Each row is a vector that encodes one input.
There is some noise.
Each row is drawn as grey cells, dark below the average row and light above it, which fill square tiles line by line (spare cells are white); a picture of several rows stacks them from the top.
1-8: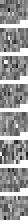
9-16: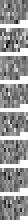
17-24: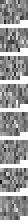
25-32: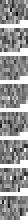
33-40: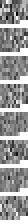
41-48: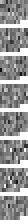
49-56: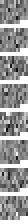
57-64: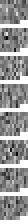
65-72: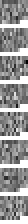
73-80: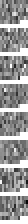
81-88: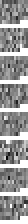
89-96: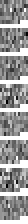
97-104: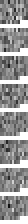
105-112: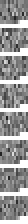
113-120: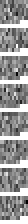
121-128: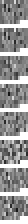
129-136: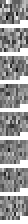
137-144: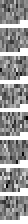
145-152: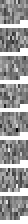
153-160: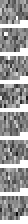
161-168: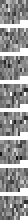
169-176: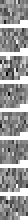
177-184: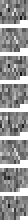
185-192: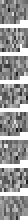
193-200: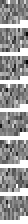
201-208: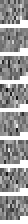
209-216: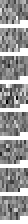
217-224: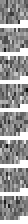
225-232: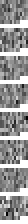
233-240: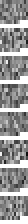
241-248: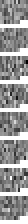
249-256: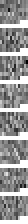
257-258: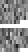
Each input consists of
either one of 8 labels and one of 12 labels, or a node of an 11-node tree.
